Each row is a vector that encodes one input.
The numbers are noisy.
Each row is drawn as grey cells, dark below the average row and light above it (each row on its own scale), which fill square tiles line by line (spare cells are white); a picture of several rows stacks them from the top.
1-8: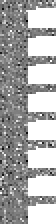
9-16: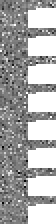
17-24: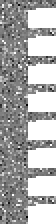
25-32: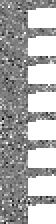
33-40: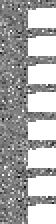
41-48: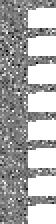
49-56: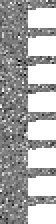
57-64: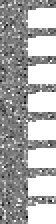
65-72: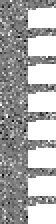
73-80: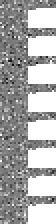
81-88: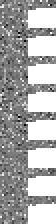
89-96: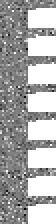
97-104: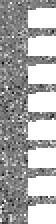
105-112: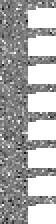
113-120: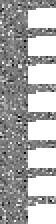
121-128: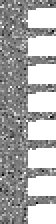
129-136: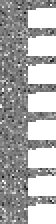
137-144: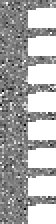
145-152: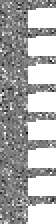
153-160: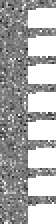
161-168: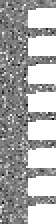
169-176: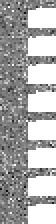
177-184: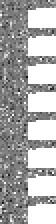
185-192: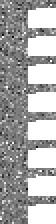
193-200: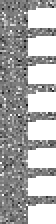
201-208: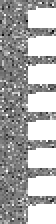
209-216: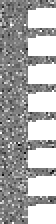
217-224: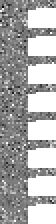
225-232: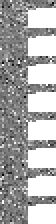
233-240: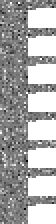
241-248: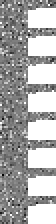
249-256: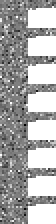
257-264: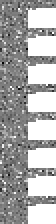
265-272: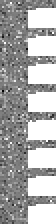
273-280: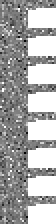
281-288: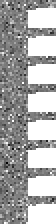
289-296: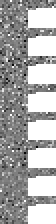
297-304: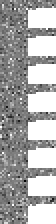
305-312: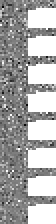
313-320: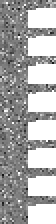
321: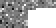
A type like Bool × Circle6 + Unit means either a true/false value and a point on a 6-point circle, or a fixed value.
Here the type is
Circle13 × (Tree10 + Unit).
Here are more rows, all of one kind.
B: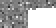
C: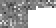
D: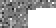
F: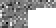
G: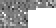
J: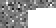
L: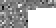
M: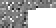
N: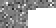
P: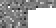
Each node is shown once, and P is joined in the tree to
C, F and J.
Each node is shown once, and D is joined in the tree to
N.
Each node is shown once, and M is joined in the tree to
L.
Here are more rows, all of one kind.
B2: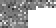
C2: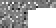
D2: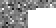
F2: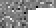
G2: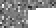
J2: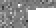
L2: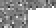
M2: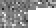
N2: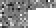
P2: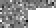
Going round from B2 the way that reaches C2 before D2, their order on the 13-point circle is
B2, M2, J2, P2, L2, G2, F2, C2, D2, N2.
